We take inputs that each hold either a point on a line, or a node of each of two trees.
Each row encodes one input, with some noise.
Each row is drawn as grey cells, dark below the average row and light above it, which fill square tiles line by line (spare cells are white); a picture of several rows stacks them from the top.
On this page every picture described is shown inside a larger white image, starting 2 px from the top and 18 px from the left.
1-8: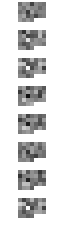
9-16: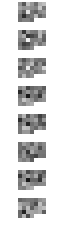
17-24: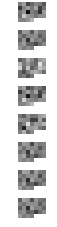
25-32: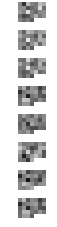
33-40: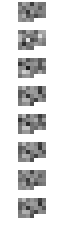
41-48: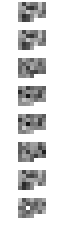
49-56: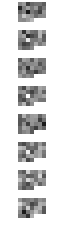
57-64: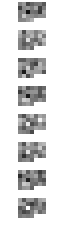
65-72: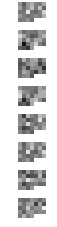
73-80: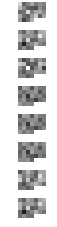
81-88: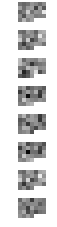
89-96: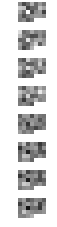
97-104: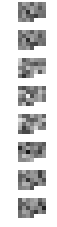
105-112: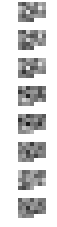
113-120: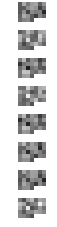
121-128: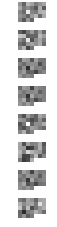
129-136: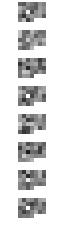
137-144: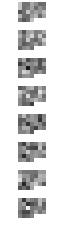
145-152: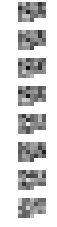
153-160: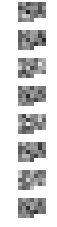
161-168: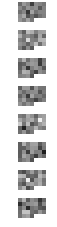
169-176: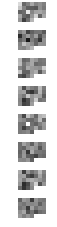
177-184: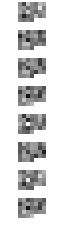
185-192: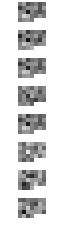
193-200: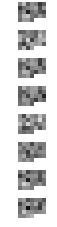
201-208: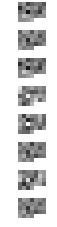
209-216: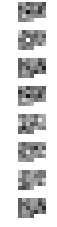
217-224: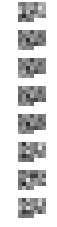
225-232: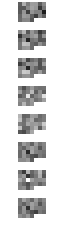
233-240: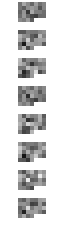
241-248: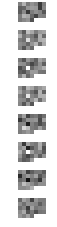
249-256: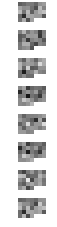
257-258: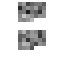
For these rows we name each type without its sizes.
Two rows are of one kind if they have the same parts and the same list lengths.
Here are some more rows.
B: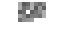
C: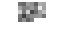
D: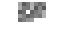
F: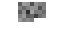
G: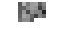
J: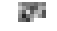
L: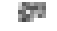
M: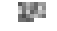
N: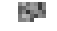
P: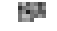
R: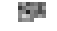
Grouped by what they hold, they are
B, C, D, J, L, M
F, G, N, P, R

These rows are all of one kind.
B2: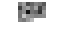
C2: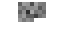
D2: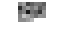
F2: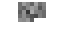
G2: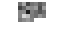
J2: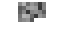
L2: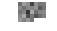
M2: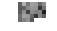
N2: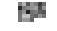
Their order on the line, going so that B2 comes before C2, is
B2, D2, G2, N2, J2, M2, F2, C2, L2.
